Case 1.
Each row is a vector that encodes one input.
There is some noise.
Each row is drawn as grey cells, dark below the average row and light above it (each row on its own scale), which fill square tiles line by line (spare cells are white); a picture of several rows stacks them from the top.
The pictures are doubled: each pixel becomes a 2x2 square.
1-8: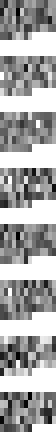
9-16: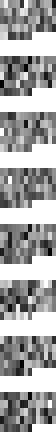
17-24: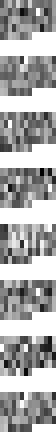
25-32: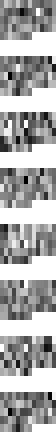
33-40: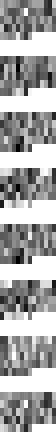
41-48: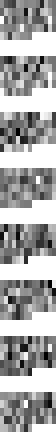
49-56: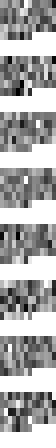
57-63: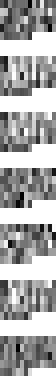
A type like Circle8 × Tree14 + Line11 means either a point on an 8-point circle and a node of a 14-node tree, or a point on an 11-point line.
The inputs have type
Label11.
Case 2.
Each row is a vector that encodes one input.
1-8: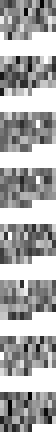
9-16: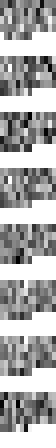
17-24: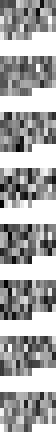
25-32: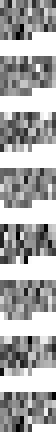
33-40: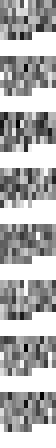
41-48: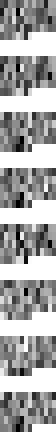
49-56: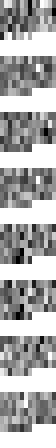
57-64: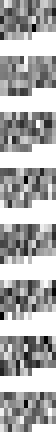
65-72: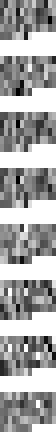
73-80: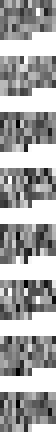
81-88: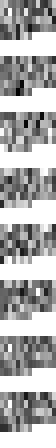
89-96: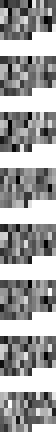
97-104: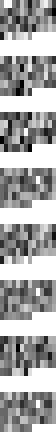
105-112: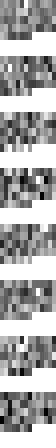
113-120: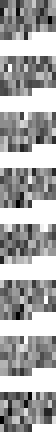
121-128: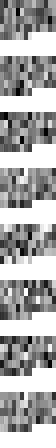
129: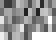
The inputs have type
Label8.
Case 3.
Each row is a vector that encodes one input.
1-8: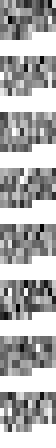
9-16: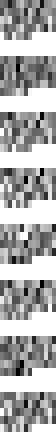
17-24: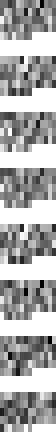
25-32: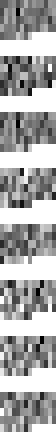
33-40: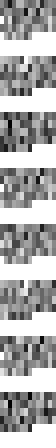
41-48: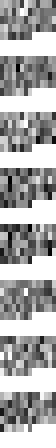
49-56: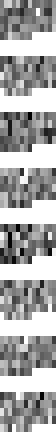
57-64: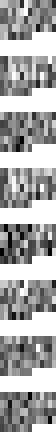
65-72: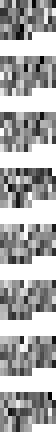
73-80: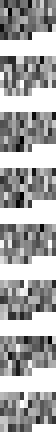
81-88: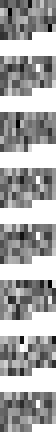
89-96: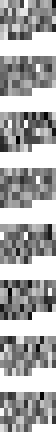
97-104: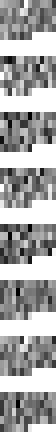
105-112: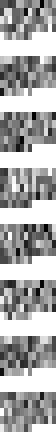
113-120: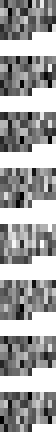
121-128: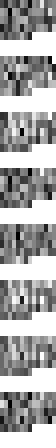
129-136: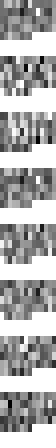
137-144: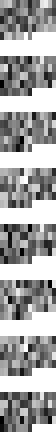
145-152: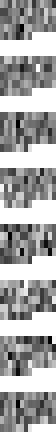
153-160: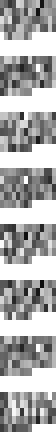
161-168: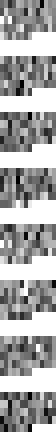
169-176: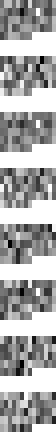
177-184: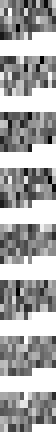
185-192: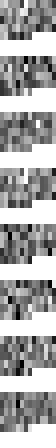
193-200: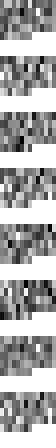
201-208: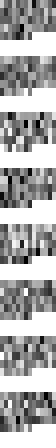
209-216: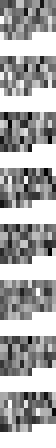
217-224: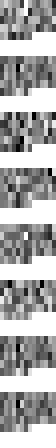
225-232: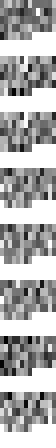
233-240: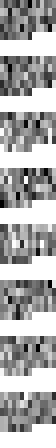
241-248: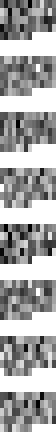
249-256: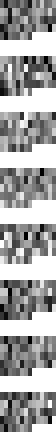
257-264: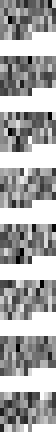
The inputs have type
Label11.
